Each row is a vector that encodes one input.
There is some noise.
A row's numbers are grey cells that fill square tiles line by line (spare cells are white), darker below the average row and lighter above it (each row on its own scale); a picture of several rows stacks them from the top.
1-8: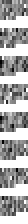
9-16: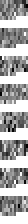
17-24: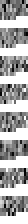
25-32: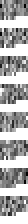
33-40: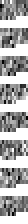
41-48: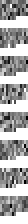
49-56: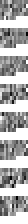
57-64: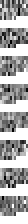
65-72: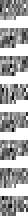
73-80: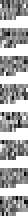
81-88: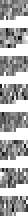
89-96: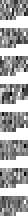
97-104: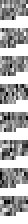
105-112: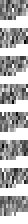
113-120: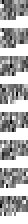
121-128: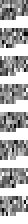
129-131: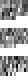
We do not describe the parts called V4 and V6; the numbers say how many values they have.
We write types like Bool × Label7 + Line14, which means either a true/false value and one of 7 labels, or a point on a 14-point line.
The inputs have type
(Bool × V4 + V6) × (Tree7 + Unit).
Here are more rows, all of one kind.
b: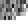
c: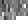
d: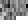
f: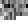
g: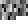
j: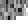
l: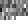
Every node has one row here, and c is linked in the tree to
b.
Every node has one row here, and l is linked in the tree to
d and g.
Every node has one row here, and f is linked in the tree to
d and j.
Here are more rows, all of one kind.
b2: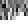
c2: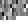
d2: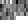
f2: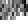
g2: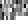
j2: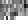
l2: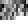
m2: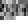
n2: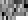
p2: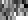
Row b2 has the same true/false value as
c2 and g2.
